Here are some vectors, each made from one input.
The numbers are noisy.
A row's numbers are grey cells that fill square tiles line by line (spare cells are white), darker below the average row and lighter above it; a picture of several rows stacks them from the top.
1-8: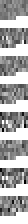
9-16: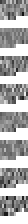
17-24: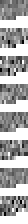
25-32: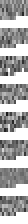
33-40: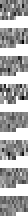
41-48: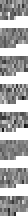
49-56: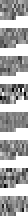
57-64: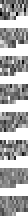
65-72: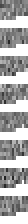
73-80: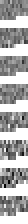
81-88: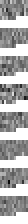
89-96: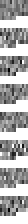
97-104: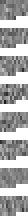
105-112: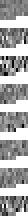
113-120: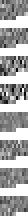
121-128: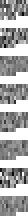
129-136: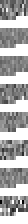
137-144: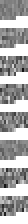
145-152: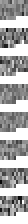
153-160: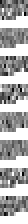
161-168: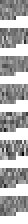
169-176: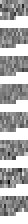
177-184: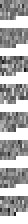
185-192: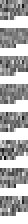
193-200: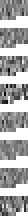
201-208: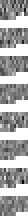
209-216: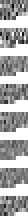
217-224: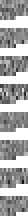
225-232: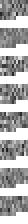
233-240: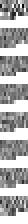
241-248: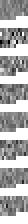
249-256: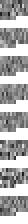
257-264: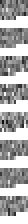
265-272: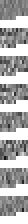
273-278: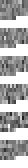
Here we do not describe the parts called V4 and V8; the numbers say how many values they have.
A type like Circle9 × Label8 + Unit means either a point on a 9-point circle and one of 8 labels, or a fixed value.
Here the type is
(Circle6 + Tree10 × V4 × V8) × Tree10.
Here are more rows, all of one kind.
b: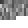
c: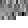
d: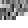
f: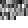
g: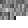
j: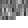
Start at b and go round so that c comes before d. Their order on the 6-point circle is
b, f, g, c, j, d.
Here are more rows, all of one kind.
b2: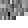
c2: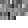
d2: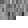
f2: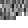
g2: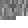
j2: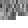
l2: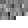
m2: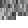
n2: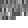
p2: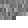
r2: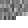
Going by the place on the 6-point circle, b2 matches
c2 and f2.
